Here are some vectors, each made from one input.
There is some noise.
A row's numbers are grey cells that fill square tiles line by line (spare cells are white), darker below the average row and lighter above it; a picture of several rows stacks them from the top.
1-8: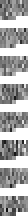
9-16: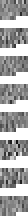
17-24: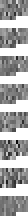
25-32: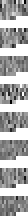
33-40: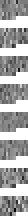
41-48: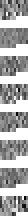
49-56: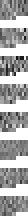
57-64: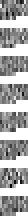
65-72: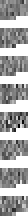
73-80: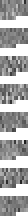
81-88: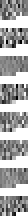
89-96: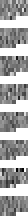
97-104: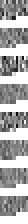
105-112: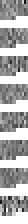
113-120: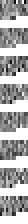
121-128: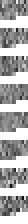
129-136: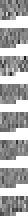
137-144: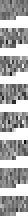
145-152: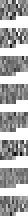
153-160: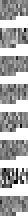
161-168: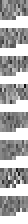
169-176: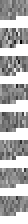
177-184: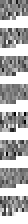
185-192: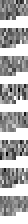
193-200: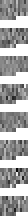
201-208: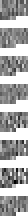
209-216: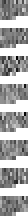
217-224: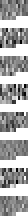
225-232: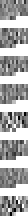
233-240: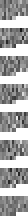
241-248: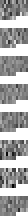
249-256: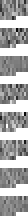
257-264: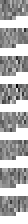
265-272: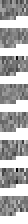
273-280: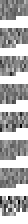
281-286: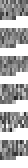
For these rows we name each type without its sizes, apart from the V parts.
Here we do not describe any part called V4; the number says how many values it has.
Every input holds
a label and a point on a line, together with a list of values of V4.
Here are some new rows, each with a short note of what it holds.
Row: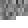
a label and a point on a line, together with the empty list
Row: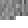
a label and a point on a line, together with a list of two items
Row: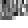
a label and a point on a line, together with a list of two items
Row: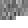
a label and a point on a line, together with a list of one item
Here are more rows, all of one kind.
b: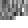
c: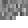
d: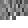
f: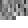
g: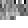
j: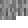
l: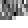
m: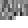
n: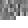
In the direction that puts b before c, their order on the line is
l, n, j, f, b, m, d, g, c.
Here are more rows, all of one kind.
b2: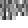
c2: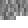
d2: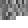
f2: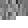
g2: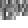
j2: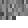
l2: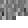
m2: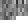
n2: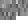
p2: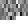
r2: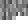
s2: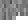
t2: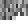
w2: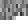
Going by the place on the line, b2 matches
p2, r2, s2 and t2.
